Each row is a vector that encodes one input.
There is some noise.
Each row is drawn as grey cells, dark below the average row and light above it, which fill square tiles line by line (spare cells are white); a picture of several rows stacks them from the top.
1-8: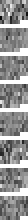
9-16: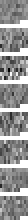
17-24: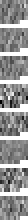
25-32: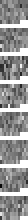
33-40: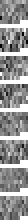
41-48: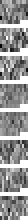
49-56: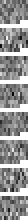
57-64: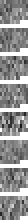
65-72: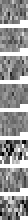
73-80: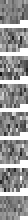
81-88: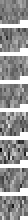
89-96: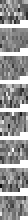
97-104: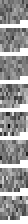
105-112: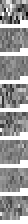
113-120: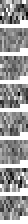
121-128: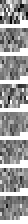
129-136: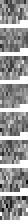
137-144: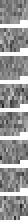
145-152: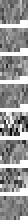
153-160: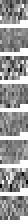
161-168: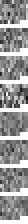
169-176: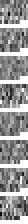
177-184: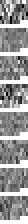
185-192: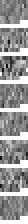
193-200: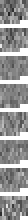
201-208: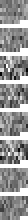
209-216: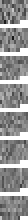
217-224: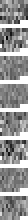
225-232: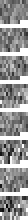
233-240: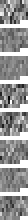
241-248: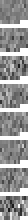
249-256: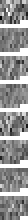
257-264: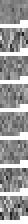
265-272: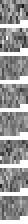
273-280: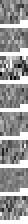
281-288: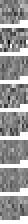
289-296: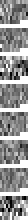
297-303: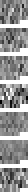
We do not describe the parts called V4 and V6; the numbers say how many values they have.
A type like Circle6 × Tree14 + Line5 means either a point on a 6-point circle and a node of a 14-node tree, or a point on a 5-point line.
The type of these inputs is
(Label9 + Line10) × V6 + V4.
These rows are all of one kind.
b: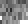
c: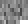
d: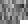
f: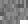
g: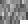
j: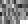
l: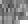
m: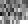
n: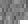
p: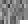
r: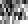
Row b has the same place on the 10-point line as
c, m and n.
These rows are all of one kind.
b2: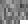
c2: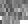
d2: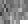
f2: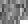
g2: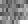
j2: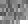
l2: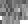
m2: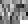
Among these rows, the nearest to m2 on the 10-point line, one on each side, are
c2 and g2.
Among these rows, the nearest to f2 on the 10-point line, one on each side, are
c2 and j2.
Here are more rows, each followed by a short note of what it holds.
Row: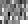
a value of V4
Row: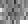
one of 9 labels and a value of V6
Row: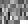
a value of V4
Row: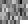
a value of V4
